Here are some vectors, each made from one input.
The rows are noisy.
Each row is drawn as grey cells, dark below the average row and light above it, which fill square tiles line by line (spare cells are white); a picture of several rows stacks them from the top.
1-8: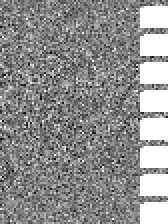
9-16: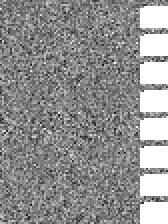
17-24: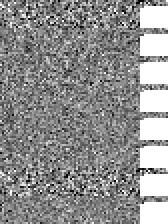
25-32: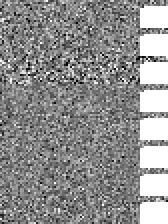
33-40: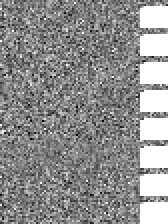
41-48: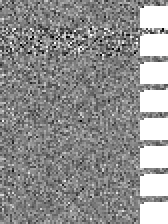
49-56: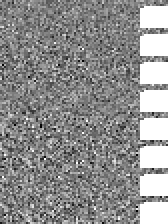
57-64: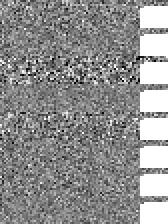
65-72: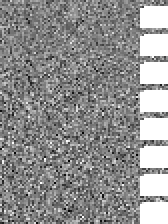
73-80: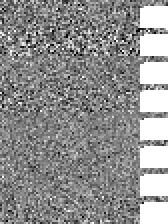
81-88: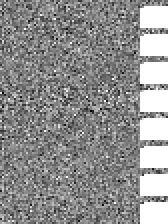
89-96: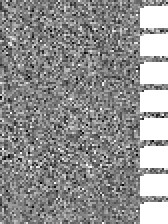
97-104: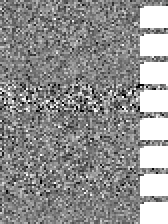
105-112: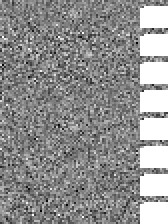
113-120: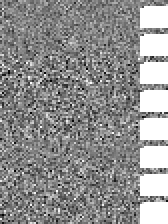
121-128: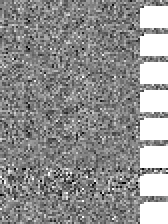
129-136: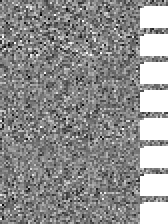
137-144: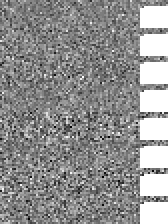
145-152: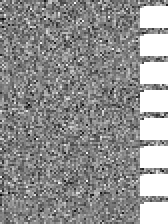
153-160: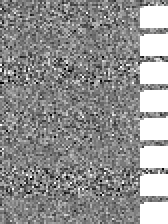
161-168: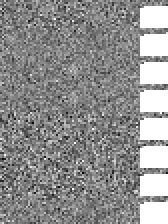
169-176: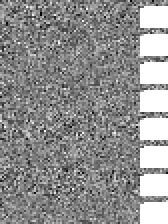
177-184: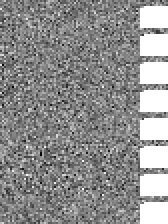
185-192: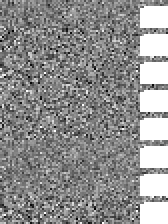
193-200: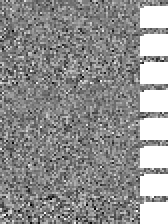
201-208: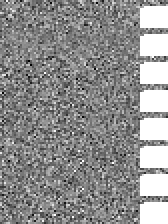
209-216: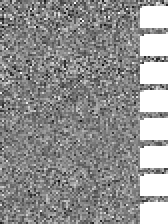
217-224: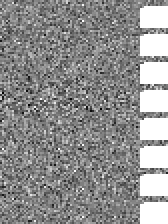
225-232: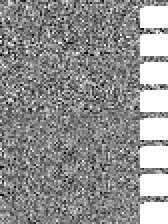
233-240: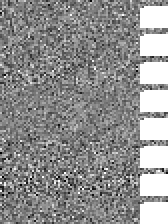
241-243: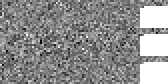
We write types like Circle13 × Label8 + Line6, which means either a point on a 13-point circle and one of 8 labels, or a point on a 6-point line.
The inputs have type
List2(Line7).
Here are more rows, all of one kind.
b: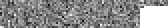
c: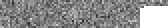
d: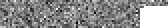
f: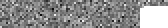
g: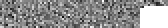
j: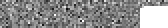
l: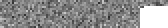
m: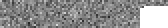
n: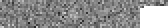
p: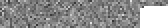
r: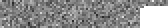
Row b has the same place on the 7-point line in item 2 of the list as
d, f, n and p.
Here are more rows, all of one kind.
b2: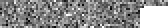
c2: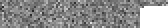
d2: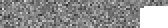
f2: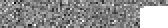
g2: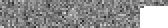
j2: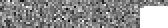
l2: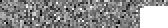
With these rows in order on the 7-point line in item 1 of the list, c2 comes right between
d2 and g2.
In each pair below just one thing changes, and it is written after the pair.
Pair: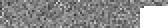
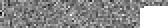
the place on the 7-point line in item 2 of the list
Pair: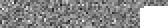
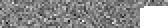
the place on the 7-point line in item 2 of the list
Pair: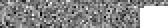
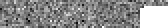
the place on the 7-point line in item 1 of the list
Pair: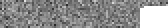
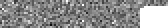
the place on the 7-point line in item 1 of the list
